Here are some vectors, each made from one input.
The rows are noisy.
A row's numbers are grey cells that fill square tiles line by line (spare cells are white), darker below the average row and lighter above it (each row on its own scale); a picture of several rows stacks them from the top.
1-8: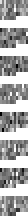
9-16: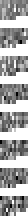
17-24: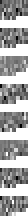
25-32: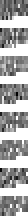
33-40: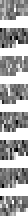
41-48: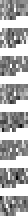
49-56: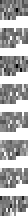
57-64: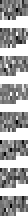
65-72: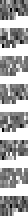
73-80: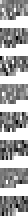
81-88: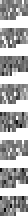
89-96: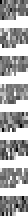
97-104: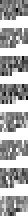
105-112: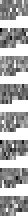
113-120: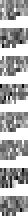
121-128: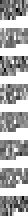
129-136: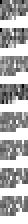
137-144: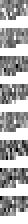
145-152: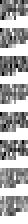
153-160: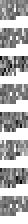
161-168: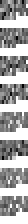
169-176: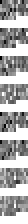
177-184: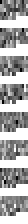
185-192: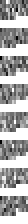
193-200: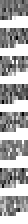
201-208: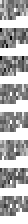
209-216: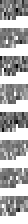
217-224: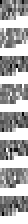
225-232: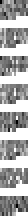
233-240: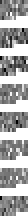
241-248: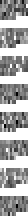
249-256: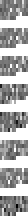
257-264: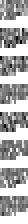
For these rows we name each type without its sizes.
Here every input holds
a label.
